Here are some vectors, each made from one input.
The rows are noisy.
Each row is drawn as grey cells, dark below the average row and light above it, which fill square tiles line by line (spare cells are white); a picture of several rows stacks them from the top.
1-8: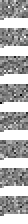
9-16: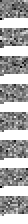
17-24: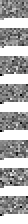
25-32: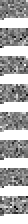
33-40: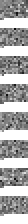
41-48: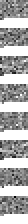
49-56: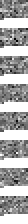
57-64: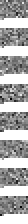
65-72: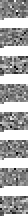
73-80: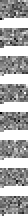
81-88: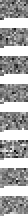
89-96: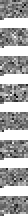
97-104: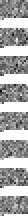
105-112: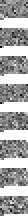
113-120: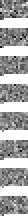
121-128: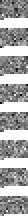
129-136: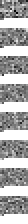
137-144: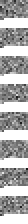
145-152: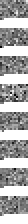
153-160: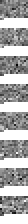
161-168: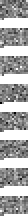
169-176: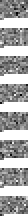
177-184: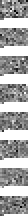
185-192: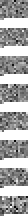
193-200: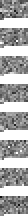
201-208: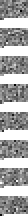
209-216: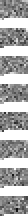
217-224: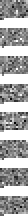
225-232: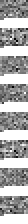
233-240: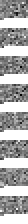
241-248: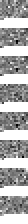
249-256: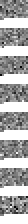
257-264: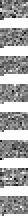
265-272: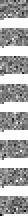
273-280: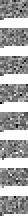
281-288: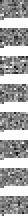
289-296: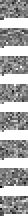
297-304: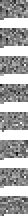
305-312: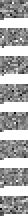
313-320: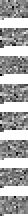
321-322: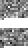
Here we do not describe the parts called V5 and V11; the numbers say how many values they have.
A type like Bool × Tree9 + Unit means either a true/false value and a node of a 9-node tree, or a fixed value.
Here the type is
Tree8 + (Tree12 + V5) × V11.
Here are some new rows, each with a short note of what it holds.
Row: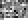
a node of an 8-node tree
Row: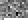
a node of a 12-node tree and a value of V11
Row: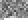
a node of a 12-node tree and a value of V11
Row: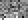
a node of a 12-node tree and a value of V11
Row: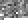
a value of V5 and a value of V11
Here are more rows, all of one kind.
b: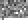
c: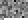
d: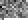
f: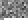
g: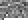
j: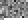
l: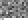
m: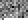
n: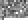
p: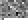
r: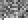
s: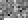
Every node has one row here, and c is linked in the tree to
g and j.
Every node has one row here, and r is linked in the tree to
b, n and s.
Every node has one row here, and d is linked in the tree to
g.
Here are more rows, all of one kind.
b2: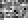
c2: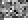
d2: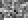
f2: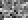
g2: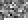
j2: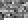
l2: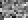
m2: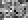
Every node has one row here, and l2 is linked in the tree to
f2.
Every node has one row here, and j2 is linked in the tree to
d2 and g2.
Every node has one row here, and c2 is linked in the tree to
m2.
